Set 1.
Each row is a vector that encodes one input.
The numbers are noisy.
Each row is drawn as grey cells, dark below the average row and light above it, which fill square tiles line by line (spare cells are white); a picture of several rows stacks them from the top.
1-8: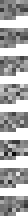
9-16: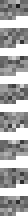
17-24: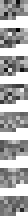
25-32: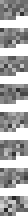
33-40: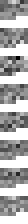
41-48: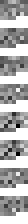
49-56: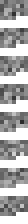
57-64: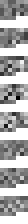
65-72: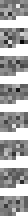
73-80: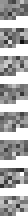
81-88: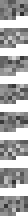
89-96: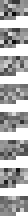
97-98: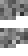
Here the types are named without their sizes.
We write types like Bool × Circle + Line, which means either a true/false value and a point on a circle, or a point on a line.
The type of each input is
Bool × Bool × Bool × Bool + Label.
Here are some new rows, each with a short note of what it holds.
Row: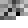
a label
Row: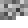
a label
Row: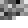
a label
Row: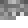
four true/false values
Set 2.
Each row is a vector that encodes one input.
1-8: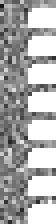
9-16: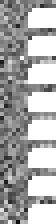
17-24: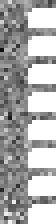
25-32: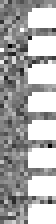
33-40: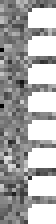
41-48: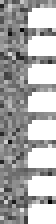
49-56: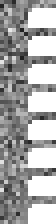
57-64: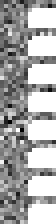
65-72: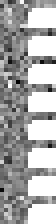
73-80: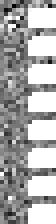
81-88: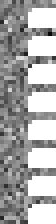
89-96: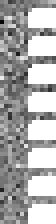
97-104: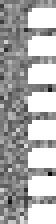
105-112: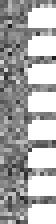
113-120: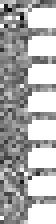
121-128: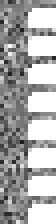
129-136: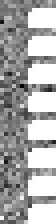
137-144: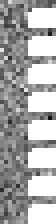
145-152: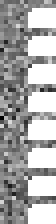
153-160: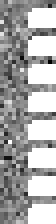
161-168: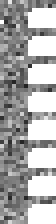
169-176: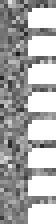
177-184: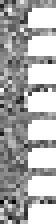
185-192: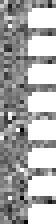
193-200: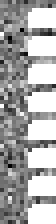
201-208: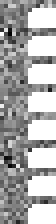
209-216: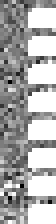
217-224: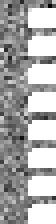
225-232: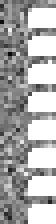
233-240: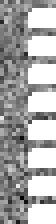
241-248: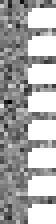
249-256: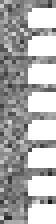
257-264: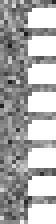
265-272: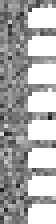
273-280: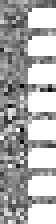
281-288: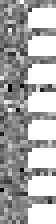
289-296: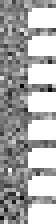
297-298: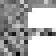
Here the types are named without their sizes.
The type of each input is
Bool × Tree + Unit.
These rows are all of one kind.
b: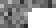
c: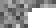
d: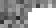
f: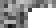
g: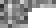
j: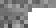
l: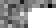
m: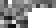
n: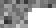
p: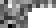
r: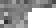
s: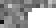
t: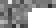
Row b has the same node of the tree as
c and l.
